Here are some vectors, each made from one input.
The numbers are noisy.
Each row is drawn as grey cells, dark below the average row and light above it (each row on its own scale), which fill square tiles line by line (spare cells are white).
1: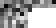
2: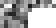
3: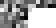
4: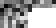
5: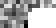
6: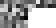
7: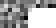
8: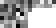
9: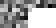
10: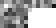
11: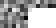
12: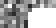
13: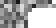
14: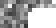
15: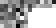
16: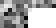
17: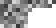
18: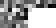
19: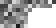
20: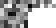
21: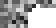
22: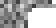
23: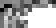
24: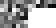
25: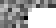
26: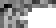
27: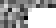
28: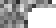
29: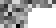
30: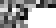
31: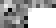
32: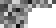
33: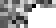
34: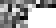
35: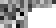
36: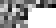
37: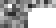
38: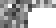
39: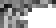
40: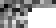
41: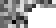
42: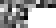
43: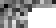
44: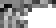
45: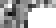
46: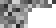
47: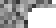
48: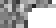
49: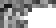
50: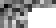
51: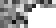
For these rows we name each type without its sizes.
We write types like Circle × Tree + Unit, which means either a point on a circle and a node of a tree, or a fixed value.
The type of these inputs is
Tree.
